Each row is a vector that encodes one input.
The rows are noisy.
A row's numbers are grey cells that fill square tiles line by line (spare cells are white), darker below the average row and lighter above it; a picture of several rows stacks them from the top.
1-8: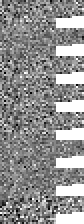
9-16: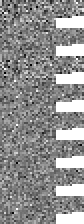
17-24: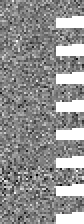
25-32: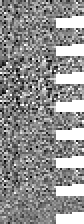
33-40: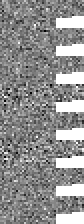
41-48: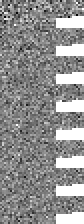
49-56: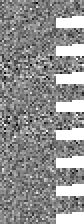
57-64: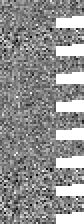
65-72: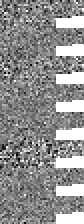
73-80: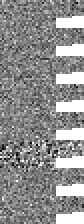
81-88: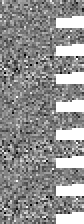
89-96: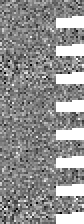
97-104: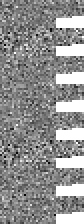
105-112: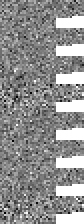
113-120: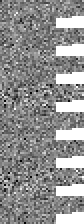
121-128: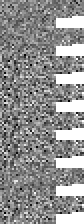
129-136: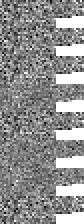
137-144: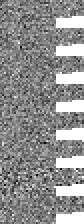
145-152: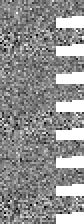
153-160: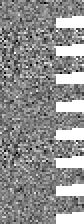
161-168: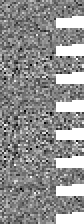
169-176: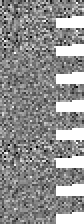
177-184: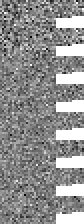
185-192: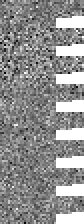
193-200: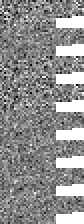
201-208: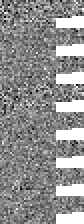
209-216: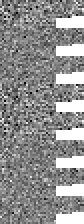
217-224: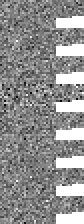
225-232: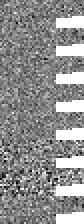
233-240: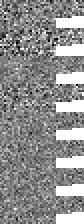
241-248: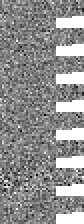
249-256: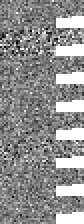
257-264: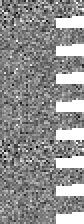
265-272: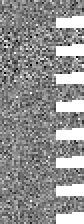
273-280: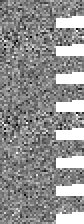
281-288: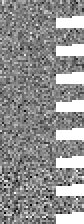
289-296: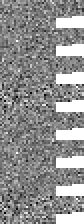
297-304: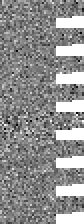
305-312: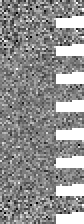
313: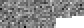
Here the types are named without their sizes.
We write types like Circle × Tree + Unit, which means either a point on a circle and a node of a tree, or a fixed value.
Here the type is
Bool × Line × Line × Tree + Circle + Unit.
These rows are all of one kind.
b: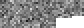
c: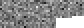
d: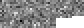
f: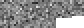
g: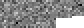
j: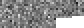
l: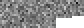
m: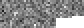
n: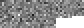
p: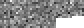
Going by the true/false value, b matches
d, l, m and n.
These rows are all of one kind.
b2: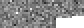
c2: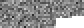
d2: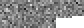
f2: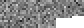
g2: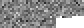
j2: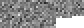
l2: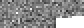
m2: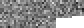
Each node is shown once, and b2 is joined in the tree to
g2 and j2.
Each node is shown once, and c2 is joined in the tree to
j2 and l2.
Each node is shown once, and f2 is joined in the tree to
m2.
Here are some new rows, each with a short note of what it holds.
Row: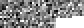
a fixed value
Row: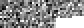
a fixed value
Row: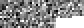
a fixed value
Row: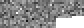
a point on each of two lines, a node of a tree and a true/false value
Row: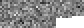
a point on each of two lines, a node of a tree and a true/false value
